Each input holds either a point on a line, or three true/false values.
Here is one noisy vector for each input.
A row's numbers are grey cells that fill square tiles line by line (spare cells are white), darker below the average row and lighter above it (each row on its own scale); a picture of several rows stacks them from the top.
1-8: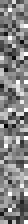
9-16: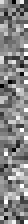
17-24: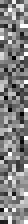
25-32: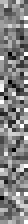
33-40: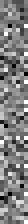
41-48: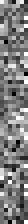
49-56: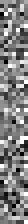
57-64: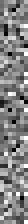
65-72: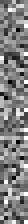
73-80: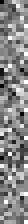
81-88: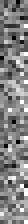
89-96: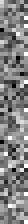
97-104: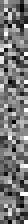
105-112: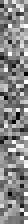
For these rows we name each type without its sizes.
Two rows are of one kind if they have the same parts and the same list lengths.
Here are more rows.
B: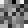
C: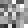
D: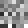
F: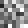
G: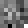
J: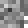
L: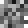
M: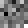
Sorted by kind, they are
B, G, J, L, M
C, D, F

